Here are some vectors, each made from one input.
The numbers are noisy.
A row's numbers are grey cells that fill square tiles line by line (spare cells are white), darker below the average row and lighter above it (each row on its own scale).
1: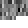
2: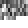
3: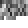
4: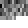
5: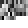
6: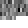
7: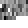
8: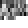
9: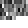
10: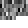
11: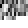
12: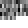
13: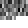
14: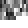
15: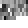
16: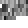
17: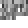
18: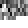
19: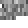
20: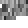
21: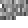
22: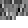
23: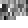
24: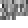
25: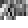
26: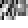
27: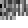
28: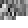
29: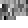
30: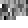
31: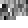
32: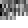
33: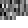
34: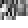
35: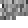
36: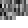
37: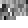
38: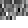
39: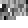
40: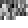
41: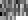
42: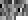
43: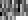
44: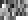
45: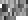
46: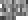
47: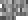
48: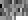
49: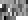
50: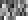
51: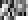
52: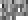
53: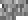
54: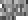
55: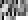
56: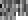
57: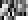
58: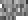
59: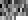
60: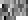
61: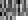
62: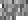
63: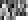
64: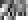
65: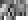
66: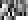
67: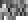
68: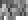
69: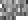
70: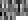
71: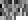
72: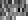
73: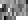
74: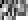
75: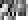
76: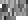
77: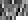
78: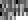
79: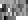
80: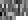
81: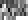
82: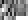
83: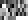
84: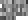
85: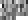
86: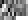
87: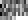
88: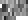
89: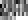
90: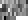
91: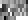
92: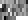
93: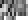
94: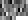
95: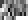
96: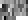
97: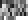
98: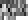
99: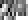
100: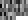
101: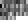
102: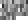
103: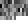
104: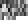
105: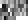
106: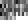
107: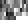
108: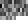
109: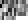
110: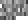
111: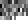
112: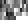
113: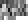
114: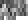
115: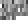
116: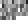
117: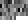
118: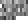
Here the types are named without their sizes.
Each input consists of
a list of items, each a point on a line and a true/false value.
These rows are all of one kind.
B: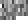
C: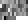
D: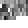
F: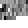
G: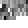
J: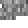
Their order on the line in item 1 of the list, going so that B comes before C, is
G, D, B, J, C, F.
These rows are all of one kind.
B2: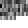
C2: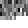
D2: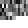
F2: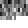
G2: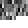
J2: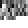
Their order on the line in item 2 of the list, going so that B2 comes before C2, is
F2, D2, J2, B2, G2, C2.
